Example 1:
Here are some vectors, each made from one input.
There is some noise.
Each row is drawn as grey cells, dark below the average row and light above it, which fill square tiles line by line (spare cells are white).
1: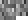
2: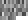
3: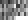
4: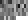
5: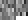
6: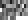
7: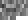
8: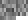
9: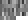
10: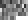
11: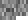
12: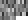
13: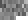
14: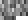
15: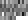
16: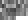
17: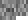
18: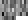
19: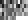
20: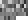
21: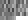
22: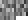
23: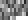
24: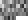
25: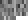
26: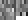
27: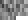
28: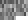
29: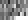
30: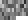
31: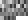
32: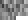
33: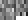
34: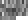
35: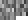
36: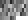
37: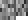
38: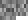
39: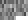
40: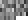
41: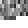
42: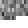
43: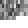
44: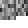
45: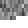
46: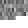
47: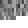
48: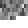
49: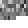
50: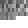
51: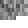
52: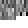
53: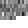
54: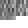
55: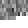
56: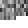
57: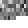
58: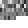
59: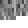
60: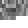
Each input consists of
either one of 7 labels, or a point on a 4-point line.
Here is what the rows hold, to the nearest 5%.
About 60% of them hold one of 7 labels. The rest hold a point on a 4-point line.
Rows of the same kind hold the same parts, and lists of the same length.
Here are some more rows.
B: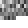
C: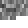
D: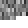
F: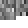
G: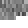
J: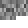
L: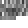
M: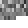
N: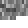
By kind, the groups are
B, D, F, M
C, G, J, L, N

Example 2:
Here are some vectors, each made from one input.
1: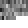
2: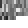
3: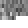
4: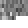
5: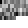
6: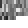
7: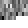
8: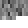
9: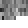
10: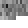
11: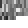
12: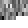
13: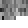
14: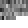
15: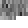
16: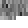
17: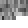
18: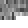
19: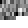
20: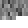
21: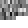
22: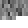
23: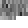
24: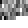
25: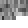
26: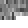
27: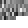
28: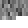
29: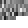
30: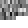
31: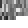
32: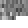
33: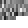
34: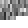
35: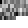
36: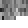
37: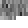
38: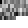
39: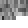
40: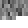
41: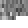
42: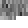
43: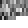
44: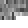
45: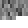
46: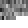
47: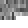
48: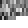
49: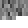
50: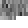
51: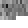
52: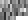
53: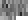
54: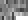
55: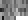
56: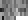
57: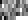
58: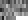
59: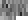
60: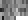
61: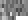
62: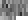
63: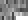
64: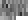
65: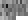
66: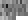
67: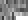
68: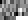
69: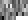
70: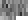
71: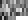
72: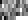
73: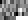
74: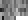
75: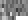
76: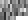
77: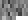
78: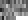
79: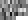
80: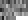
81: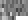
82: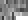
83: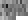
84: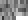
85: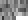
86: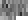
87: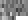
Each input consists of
either a point on a 9-point line, or three true/false values.
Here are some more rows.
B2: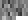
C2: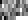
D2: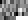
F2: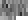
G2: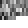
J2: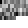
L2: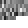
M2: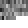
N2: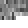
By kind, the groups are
B2, F2, M2, N2
C2, D2, G2, J2, L2

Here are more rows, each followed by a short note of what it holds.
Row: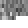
three true/false values
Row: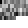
a point on a 9-point line
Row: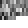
a point on a 9-point line
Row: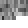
three true/false values
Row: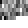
a point on a 9-point line
